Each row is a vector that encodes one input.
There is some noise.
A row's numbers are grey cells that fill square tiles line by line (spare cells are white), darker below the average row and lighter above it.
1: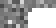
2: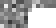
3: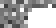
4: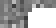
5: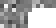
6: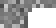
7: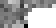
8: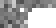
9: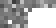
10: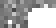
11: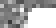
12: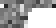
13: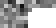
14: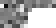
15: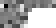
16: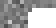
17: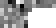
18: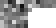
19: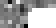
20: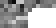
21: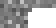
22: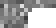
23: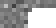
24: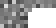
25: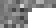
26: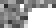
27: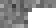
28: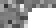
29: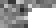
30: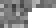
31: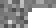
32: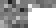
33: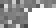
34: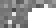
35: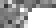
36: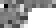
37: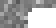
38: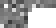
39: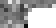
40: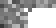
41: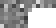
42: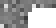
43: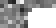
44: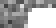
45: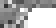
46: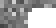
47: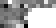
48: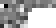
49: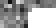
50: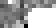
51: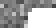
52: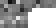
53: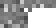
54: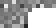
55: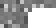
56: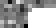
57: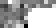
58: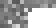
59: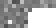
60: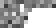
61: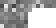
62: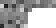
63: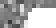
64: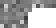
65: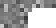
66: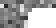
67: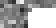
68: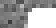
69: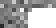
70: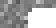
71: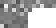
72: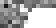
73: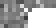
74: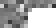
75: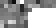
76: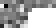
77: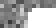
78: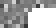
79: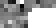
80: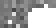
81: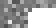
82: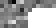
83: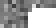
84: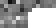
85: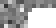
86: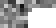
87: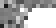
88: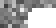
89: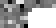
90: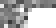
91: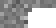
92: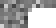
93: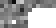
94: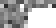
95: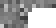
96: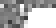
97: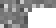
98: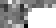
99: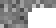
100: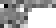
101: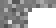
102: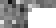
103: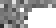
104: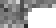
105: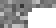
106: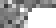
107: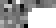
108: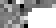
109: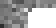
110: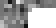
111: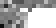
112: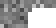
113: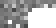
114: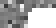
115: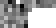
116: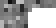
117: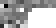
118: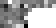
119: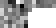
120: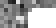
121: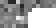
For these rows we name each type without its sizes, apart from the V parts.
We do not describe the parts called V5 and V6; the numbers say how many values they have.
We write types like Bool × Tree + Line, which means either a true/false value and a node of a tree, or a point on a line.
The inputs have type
Bool × Bool × Bool × Bool × V5 × V6 + Line × Line.
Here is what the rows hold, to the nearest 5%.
About 5% of them hold a point on each of two lines. The rest hold four true/false values, a value of V5 and a value of V6.
